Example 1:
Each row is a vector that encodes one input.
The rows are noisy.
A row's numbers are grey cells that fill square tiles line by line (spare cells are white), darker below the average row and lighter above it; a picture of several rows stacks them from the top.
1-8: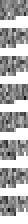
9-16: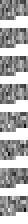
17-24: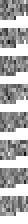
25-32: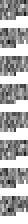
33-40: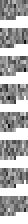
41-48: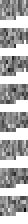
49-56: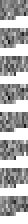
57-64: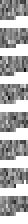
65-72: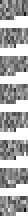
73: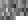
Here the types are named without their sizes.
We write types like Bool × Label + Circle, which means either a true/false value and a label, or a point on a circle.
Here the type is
Bool × Label.
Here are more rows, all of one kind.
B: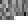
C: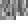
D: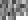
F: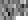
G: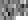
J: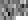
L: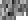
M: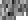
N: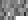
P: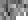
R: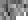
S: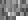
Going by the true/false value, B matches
N and S.
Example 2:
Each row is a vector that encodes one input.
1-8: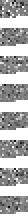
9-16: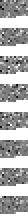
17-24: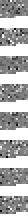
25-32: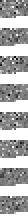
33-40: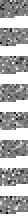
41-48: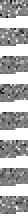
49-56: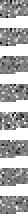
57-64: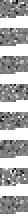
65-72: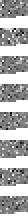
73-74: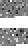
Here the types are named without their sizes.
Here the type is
Line × (Tree + Unit).
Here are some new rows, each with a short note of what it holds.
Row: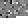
a point on a line
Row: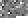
a point on a line
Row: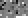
a point on a line and a node of a tree
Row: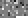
a point on a line
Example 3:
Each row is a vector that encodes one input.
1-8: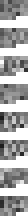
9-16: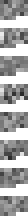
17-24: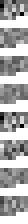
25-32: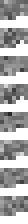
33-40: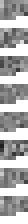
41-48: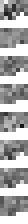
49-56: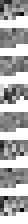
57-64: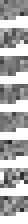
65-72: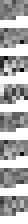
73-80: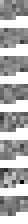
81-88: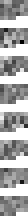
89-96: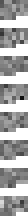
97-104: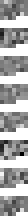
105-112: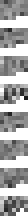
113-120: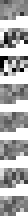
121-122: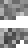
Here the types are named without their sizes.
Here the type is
Bool × (Circle + Unit).
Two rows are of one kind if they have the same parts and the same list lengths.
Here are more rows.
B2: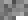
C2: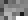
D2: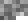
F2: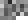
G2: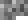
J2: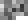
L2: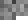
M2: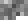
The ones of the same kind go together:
B2, C2, D2, G2, J2, L2, M2
F2

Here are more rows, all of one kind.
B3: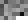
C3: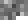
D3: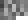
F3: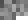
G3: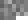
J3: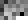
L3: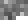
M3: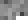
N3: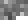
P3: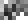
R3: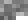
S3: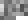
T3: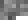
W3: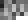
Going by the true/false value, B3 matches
J3, M3 and S3.
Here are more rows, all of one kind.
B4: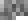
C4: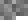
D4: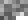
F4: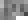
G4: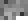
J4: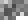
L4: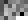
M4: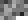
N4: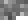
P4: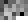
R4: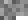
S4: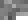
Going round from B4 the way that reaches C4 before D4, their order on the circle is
B4, C4, N4, M4, S4, L4, D4, R4, P4, G4, F4, J4.
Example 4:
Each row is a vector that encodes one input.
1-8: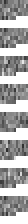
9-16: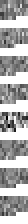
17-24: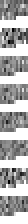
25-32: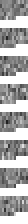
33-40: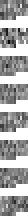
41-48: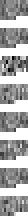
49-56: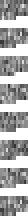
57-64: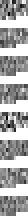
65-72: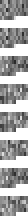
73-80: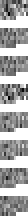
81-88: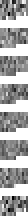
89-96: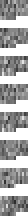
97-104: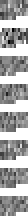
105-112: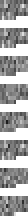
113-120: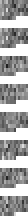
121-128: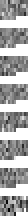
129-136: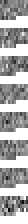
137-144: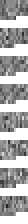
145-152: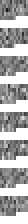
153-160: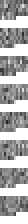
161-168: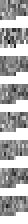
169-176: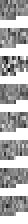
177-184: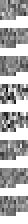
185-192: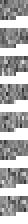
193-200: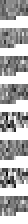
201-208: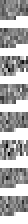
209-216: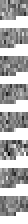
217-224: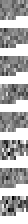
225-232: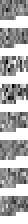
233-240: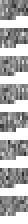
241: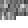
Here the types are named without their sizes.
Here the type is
Bool × Label.
